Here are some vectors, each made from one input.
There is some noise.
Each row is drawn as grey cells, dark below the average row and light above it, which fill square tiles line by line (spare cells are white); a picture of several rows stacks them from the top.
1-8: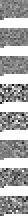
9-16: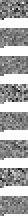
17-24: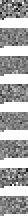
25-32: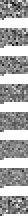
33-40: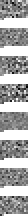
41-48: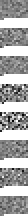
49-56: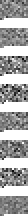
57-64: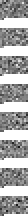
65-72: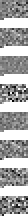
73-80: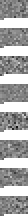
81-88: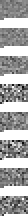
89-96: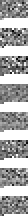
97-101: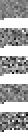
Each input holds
a point on an 8-point line and a true/false value.
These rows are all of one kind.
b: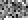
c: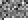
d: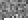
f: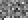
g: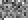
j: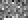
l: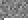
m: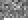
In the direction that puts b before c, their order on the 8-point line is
b, m, f, d, j, l, g, c.
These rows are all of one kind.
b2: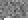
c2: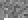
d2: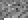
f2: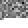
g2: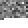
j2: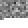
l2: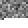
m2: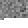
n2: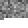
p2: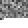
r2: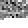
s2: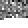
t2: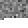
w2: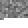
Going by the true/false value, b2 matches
d2, g2, p2 and r2.
